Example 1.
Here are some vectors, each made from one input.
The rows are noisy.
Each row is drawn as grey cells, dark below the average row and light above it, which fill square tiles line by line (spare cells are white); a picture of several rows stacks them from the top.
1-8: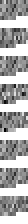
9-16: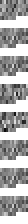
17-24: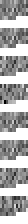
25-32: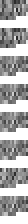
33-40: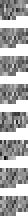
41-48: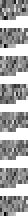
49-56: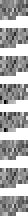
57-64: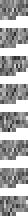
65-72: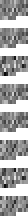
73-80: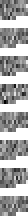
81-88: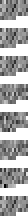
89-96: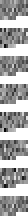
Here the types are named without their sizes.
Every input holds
a label.
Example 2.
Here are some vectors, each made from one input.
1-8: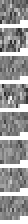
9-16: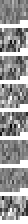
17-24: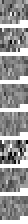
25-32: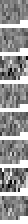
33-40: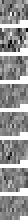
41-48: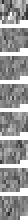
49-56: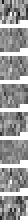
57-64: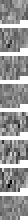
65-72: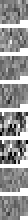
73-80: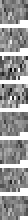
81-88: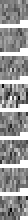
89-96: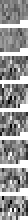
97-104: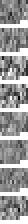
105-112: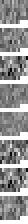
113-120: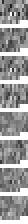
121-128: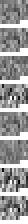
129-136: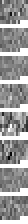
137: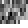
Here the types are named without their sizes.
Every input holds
a label.
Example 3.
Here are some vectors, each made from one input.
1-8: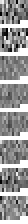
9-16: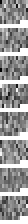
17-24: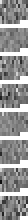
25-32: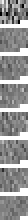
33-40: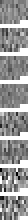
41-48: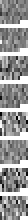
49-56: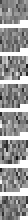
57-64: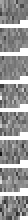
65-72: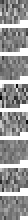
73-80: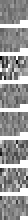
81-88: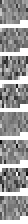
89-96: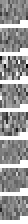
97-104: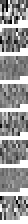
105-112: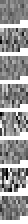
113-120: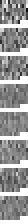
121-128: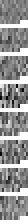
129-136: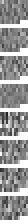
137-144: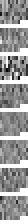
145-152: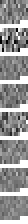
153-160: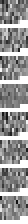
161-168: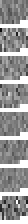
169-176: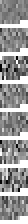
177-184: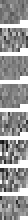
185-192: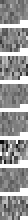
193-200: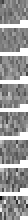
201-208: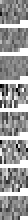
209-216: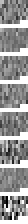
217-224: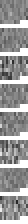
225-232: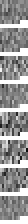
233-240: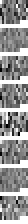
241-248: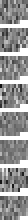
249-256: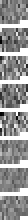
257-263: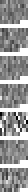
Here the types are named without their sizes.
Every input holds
either a fixed value, or five true/false values.
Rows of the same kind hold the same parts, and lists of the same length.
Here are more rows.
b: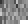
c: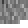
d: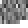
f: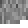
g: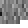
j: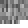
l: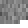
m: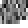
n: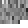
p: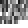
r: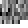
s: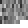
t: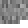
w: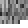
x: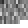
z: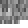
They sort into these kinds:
b, c, d, f, g, j, l, m, n, p, r, t, w, x, z
s

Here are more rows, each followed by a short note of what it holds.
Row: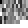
a fixed value
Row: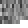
a fixed value
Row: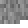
five true/false values
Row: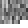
five true/false values
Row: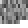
five true/false values
